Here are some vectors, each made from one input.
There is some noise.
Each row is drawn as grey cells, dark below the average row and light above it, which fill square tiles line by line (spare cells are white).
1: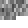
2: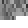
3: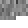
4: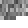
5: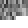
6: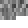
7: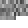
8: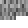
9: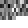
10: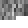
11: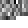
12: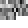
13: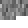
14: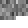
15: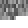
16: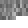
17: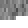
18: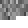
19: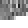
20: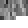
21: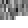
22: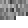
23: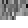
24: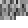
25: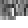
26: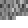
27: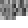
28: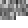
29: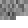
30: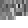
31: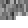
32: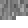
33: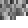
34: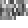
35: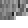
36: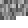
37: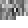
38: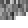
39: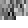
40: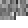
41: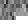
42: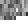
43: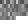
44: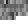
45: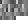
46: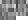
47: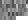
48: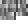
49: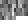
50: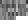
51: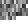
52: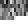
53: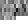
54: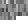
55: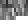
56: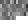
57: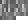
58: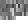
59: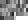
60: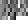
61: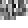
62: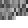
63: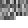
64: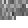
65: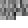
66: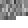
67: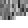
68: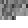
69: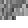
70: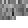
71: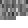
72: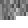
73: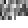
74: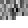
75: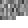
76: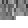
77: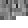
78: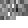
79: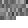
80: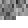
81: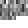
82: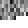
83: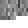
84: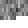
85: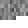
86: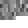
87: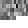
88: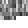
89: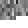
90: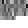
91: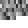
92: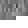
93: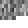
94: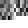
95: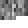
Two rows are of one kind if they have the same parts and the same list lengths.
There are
3 kinds of row.
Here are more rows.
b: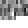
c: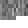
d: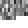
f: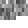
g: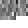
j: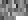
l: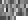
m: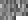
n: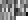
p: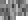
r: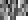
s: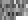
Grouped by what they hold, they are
b, c, f, g, j, l, m, p
d, n
r, s

